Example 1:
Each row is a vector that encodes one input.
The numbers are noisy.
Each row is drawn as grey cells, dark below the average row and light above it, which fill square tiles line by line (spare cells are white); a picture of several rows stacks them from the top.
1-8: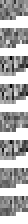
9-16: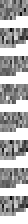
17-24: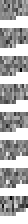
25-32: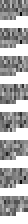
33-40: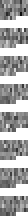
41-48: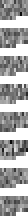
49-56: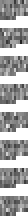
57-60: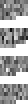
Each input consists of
a list of up to two points on a 4-point line.
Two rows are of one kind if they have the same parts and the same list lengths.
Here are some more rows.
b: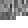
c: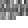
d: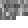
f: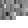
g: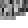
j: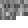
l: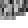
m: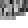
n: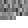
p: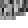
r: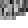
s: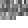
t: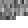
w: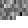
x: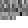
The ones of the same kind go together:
b, d, j, t
c, f, n, s, w, x
g, l, m, p, r

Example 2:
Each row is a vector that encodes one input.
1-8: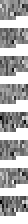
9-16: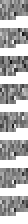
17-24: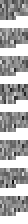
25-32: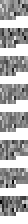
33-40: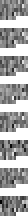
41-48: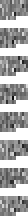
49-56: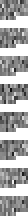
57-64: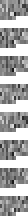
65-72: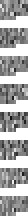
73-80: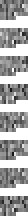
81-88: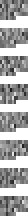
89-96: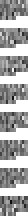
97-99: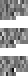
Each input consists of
a true/false value, together with either a point on an 8-point circle, or a fixed value.
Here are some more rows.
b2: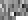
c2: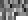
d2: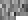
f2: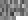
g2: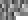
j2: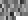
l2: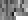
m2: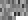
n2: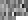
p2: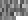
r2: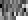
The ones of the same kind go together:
b2, d2, f2, g2, j2, l2, m2, n2, p2
c2, r2

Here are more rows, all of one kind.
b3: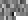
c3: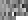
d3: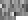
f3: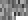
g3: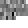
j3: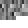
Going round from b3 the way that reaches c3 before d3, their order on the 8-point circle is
b3, c3, j3, f3, d3, g3.
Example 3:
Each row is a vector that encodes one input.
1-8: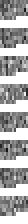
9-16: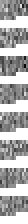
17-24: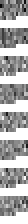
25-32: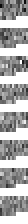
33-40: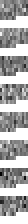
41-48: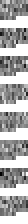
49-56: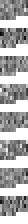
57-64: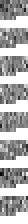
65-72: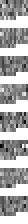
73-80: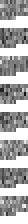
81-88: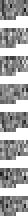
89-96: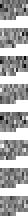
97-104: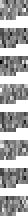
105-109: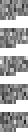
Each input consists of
a point on an 8-point line, together with either a point on an 8-point circle, or a fixed value.
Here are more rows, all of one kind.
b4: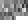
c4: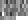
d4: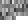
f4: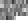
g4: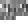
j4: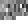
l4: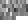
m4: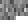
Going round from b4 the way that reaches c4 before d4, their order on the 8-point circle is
b4, f4, m4, c4, d4, l4, g4, j4.
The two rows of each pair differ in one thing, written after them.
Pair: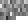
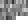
the place on the 8-point circle
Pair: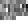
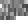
the place on the 8-point line
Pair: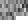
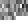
the place on the 8-point circle
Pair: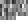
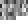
the place on the 8-point circle
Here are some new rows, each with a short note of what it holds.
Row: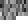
a point on an 8-point line
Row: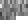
a point on an 8-point circle and a point on an 8-point line
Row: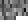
a point on an 8-point line
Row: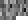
a point on an 8-point line
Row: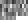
a point on an 8-point circle and a point on an 8-point line
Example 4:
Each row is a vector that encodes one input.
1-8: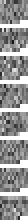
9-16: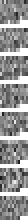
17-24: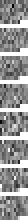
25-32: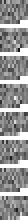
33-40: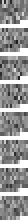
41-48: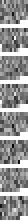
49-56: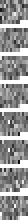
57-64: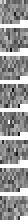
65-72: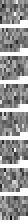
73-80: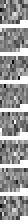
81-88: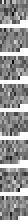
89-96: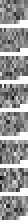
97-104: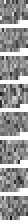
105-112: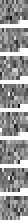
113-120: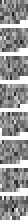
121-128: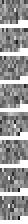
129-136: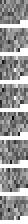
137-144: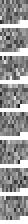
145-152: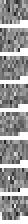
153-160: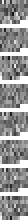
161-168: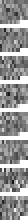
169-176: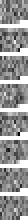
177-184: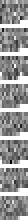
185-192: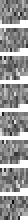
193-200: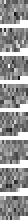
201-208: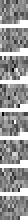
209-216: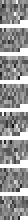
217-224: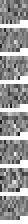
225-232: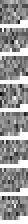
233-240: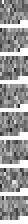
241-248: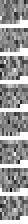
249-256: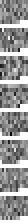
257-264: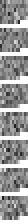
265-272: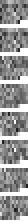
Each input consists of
either a point on each of two 17-point lines, or a node of a 13-node tree.
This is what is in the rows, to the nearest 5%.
About 50% of them hold a point on each of two 17-point lines. The rest hold a node of a 13-node tree.
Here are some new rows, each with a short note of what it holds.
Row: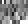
a node of a 13-node tree
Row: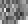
a point on each of two 17-point lines
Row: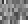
a point on each of two 17-point lines
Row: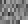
a node of a 13-node tree
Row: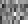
a node of a 13-node tree
